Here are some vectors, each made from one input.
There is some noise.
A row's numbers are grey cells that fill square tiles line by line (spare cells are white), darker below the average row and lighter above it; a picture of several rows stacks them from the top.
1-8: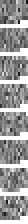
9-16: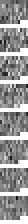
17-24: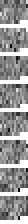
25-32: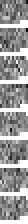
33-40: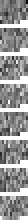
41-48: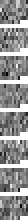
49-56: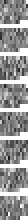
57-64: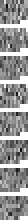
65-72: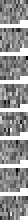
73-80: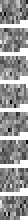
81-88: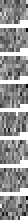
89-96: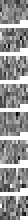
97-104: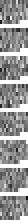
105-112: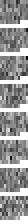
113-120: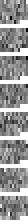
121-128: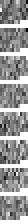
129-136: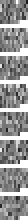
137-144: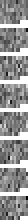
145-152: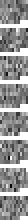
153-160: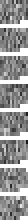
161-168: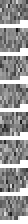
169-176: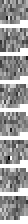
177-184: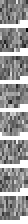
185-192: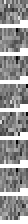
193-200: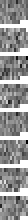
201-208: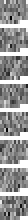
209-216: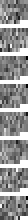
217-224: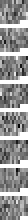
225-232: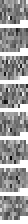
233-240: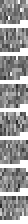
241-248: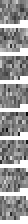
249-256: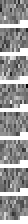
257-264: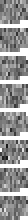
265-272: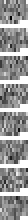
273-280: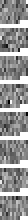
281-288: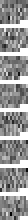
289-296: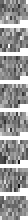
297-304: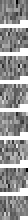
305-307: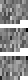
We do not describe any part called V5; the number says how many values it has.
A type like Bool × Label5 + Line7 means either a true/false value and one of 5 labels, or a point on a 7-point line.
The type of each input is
(Bool × Bool × Bool × Line6 + Tree7) × Line6 × V5.
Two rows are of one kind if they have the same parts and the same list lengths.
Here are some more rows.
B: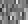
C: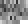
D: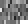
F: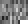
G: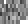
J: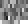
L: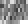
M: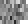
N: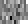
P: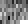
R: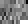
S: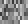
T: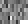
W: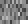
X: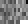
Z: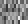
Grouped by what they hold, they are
B, D, F, P, R, T, W, X
C, G, J, L, M, N, S, Z

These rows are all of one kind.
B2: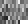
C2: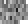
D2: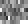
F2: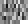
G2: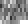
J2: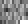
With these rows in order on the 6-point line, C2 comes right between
F2 and G2.
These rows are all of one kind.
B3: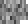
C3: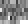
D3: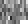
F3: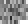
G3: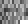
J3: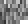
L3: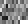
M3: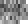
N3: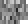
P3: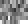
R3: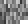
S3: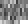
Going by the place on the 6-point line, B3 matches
J3, M3, P3 and R3.
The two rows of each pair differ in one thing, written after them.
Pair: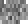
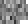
the node of the tree
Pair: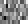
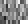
the node of the tree
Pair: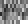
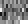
the node of the tree
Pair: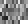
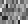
the place on the 6-point line
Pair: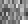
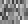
the node of the tree
